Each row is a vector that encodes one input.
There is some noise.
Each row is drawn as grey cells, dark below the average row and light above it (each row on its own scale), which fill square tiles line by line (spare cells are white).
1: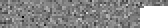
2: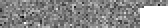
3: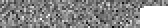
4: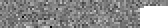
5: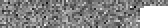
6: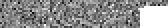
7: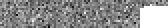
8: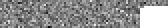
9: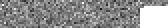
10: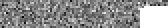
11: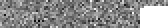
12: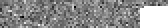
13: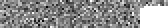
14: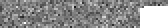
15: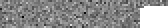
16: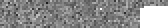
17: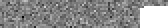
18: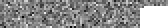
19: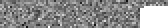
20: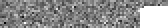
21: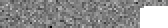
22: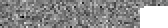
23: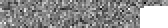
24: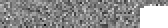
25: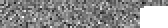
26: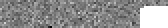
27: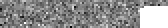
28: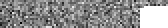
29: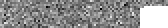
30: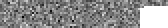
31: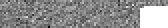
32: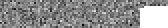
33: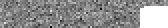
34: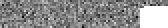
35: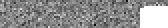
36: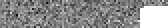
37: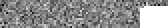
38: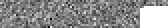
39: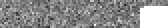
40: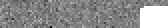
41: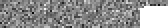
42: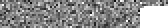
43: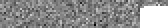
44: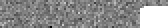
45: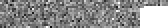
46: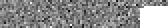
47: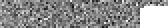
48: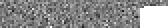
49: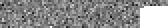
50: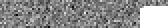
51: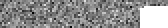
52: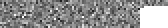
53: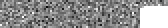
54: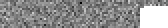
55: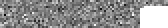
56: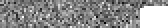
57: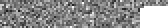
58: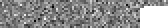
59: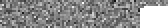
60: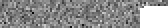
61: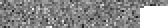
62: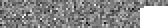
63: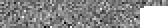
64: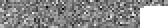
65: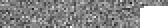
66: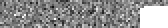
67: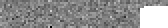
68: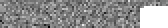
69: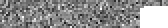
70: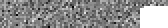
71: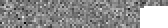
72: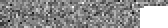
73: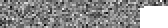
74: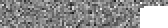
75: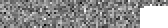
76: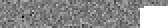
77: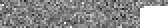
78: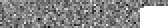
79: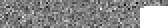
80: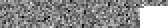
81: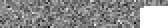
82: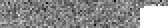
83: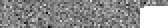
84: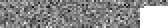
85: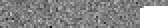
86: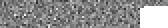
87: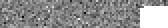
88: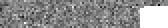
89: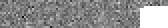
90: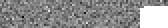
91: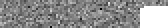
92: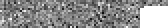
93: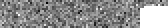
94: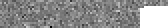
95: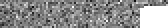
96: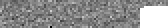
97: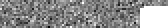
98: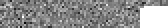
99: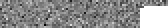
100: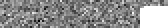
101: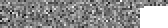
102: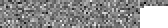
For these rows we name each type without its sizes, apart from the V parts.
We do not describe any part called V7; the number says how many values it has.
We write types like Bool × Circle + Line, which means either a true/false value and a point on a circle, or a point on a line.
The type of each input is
(Bool × Bool × Bool + V7) × Label.
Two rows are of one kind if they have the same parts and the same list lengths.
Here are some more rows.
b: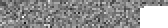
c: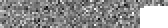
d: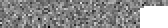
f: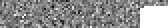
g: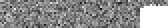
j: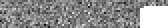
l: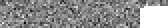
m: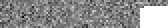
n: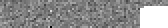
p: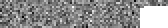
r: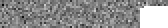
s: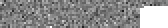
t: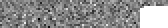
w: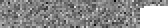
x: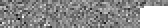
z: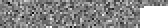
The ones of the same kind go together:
b, c, d, f, g, j, l, n, t, w, x
m, p, r, s, z

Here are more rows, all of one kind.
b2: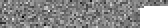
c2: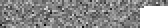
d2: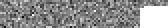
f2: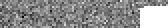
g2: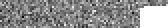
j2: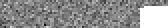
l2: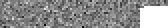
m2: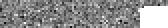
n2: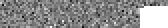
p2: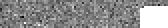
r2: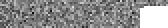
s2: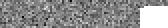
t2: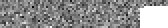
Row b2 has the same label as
c2, j2, l2 and s2.
